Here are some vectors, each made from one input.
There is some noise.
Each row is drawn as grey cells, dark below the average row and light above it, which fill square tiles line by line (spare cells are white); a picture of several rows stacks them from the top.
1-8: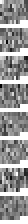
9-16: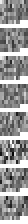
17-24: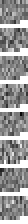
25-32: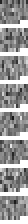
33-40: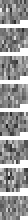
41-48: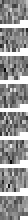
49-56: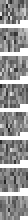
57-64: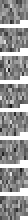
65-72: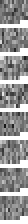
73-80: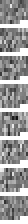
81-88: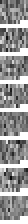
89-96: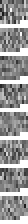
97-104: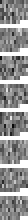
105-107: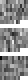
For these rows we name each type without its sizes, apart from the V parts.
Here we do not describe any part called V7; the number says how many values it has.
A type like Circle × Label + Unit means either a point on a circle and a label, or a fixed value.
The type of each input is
(Bool × Bool × Bool + Unit) × V7 + Line.
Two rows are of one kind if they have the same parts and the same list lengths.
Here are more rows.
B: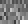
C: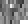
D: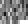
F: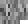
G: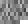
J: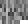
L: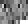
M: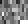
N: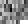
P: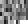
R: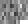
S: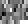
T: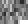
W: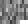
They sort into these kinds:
B, C, D, J, L, M, S, T, W
F, G, R
N, P

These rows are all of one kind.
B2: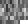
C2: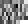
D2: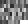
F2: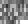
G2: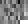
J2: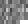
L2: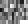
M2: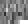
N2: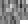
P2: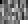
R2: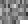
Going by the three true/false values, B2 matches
F2 and G2.
